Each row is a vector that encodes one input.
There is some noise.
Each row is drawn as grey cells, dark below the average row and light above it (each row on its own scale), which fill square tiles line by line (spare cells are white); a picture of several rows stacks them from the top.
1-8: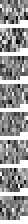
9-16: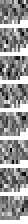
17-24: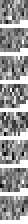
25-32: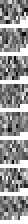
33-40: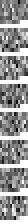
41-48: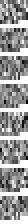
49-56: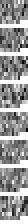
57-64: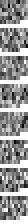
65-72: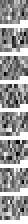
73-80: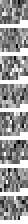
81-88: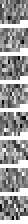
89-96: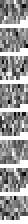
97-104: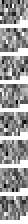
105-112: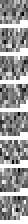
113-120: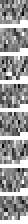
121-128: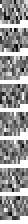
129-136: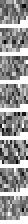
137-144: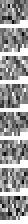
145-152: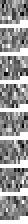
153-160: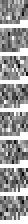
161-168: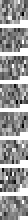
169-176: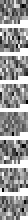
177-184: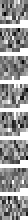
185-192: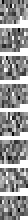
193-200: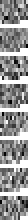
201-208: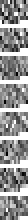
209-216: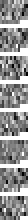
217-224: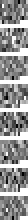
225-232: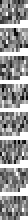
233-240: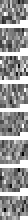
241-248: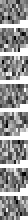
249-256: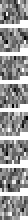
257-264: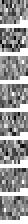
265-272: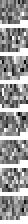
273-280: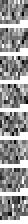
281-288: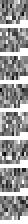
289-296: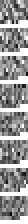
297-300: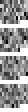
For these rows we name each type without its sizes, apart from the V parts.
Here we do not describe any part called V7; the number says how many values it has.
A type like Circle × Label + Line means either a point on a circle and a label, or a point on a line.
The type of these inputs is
List(Bool × V7).
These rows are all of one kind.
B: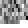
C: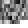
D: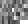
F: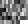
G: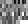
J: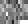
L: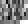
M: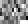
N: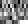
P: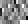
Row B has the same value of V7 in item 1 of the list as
G, M and P.
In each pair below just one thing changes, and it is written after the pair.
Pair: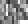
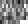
the true/false value in item 1 of the list
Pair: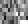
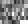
the true/false value in item 1 of the list
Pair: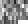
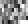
the true/false value in item 2 of the list
